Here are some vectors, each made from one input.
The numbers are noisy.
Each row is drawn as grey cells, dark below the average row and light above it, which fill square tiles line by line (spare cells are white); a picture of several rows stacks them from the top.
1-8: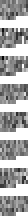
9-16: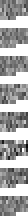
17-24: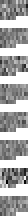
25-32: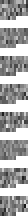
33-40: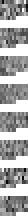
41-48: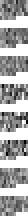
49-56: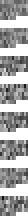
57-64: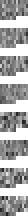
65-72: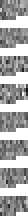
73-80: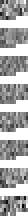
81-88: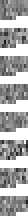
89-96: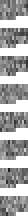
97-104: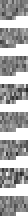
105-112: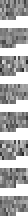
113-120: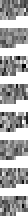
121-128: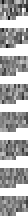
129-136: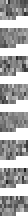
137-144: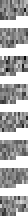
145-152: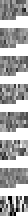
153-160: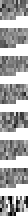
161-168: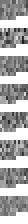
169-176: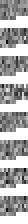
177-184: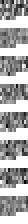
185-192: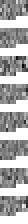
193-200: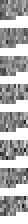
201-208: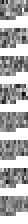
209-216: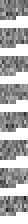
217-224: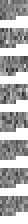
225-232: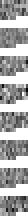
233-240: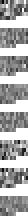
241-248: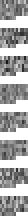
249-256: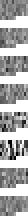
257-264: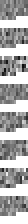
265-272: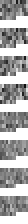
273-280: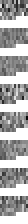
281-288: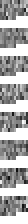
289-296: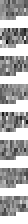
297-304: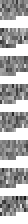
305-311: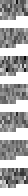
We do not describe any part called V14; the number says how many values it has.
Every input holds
a list of up to two items, each a true/false value and a value of V14.
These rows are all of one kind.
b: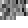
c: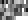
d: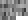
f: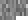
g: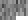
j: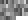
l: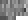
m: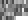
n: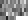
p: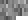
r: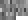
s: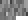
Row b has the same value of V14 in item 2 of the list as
d, g and m.
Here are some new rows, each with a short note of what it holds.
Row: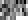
a list of two items
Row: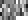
a list of one item
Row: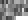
a list of two items
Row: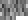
a list of two items
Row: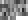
a list of two items
